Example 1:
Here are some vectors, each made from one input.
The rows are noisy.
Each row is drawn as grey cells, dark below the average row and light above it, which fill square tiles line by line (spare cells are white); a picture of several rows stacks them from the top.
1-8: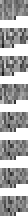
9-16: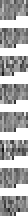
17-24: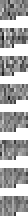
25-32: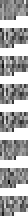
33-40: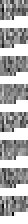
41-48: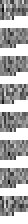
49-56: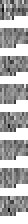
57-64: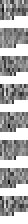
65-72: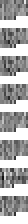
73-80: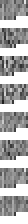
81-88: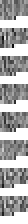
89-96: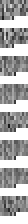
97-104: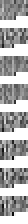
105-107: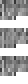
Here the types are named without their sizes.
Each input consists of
either a label, or a point on a line and a true/false value.
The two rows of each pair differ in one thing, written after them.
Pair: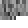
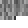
the true/false value
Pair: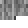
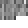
the place on the line
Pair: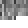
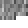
the place on the line
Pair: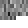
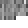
the true/false value
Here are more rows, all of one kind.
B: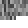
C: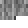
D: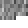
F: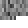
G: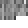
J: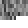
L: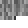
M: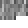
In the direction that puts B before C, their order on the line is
B, J, L, C, F, D, M, G.
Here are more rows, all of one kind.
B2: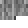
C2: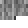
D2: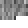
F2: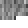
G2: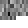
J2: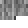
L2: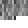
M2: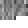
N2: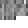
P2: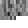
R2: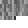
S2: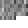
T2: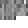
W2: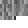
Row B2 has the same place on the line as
C2, J2 and P2.
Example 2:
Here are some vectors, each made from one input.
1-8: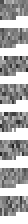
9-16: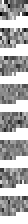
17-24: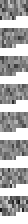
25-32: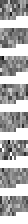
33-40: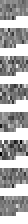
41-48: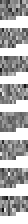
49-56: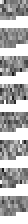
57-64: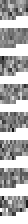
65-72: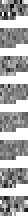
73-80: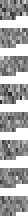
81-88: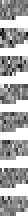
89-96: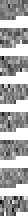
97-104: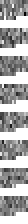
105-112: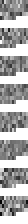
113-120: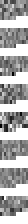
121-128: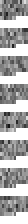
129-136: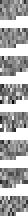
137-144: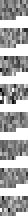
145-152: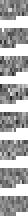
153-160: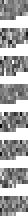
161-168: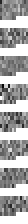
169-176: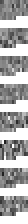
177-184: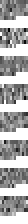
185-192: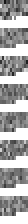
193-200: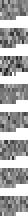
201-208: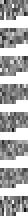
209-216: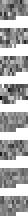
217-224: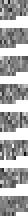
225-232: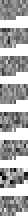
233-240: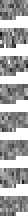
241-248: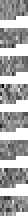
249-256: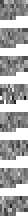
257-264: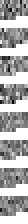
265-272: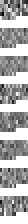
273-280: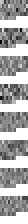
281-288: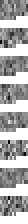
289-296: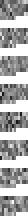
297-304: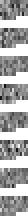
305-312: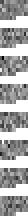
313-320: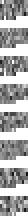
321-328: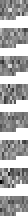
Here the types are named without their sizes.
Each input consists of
a true/false value, together with either a fixed value, or a node of each of two trees.
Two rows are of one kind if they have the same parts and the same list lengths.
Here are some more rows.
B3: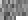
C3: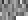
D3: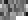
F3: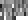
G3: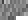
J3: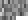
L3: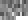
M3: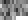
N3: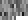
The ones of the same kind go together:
B3, C3, D3, G3, J3, L3, M3, N3
F3

